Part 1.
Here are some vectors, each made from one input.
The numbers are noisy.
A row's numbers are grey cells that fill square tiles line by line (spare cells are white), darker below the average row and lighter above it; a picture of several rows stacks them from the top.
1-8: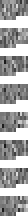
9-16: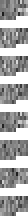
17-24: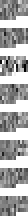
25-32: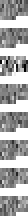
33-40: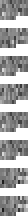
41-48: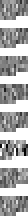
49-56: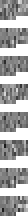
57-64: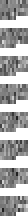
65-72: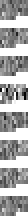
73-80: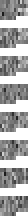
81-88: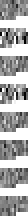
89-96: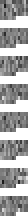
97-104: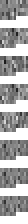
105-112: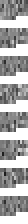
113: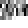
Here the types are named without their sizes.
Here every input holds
either a fixed value, or a node of a tree.
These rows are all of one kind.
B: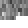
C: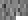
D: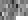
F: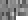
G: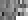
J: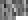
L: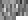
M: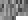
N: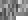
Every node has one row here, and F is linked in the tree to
C and G.
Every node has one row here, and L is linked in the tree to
M.
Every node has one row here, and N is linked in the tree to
D.
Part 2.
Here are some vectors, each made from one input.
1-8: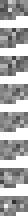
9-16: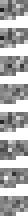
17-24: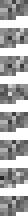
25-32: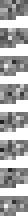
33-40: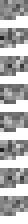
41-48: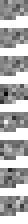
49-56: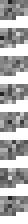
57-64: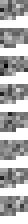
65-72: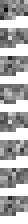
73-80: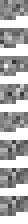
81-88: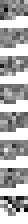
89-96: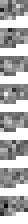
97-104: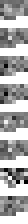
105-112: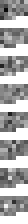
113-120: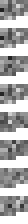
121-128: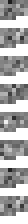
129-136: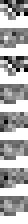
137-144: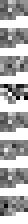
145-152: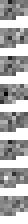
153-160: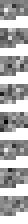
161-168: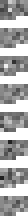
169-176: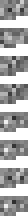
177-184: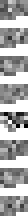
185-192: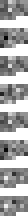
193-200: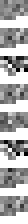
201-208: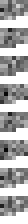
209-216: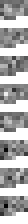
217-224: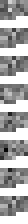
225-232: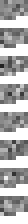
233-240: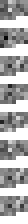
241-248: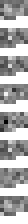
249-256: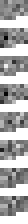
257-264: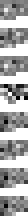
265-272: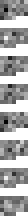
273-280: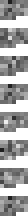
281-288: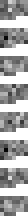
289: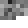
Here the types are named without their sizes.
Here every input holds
either a fixed value, or a node of a tree.
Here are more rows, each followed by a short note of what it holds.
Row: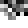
a fixed value
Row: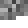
a node of a tree
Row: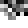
a fixed value
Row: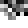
a fixed value
